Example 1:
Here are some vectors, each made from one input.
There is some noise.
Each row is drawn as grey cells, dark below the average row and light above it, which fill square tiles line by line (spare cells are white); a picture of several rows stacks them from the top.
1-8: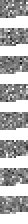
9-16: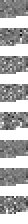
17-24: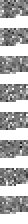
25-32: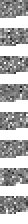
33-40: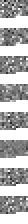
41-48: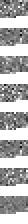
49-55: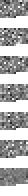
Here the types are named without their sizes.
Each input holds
a node of a tree.
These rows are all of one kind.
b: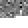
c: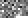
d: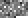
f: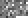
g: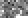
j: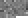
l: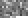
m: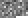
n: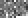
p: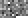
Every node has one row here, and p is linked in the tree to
j.
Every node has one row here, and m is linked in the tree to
d and j.
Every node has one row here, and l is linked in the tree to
f and j.
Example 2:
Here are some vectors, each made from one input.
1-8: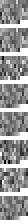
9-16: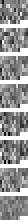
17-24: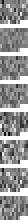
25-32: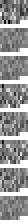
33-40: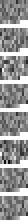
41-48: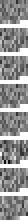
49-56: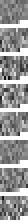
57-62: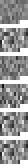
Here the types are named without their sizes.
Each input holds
a node of a tree.
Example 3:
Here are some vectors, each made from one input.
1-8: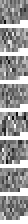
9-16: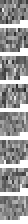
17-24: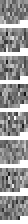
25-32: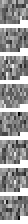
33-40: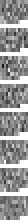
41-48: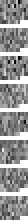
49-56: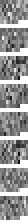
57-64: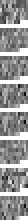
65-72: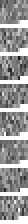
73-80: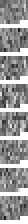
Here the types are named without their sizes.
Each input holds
a point on a circle.
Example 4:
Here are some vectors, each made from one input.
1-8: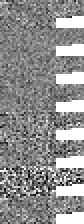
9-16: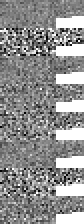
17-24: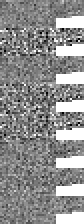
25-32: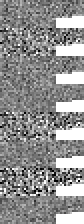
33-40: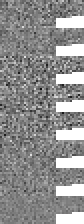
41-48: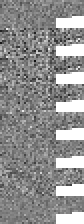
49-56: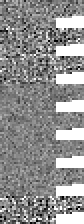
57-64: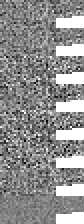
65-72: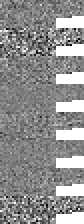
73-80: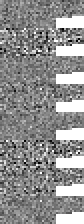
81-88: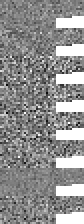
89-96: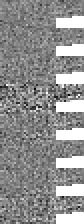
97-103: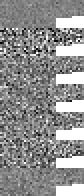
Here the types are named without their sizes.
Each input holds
a node of a tree.
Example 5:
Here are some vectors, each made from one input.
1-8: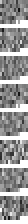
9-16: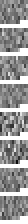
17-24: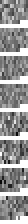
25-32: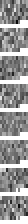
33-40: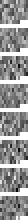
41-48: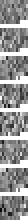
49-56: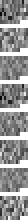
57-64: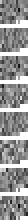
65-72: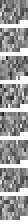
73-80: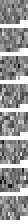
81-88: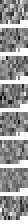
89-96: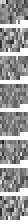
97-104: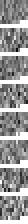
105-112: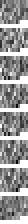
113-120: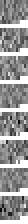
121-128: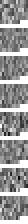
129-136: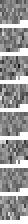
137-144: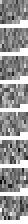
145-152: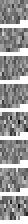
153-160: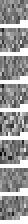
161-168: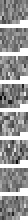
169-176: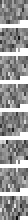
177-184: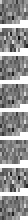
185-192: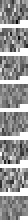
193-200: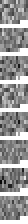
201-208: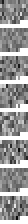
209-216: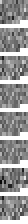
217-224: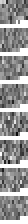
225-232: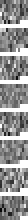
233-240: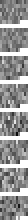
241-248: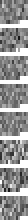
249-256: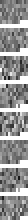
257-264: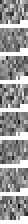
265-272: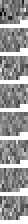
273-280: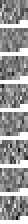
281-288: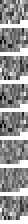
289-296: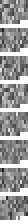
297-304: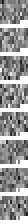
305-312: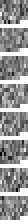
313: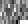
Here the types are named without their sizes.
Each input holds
a node of a tree.
